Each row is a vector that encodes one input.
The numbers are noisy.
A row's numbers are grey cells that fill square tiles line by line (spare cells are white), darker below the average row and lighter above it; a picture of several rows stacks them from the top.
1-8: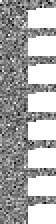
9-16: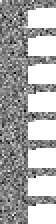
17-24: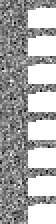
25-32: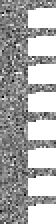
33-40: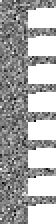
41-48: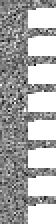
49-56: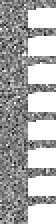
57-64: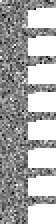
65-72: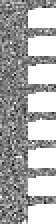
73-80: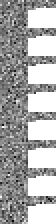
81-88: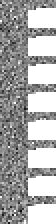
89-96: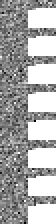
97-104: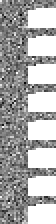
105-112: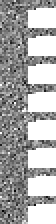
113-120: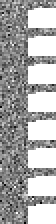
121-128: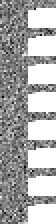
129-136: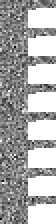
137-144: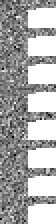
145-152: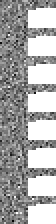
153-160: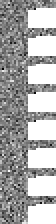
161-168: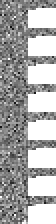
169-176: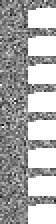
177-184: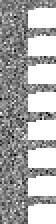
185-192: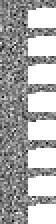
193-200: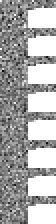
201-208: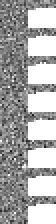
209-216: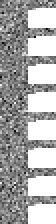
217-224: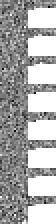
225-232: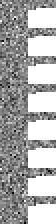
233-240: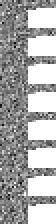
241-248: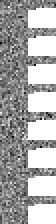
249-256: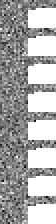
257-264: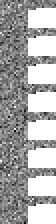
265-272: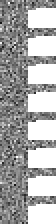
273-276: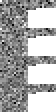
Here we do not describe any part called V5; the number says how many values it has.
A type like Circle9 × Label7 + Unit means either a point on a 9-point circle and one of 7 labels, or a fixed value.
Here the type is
(Line7 + V5) × List3(Line6).
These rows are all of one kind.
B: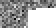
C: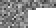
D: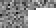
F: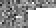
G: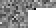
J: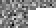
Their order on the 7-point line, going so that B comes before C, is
F, J, B, C, D, G.
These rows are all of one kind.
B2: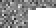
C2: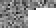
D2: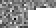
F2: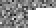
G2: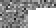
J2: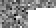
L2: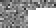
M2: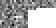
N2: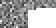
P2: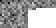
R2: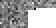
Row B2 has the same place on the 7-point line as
G2 and L2.
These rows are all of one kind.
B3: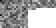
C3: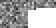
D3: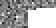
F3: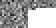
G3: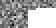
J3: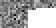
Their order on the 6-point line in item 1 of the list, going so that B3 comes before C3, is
J3, B3, C3, D3, F3, G3.
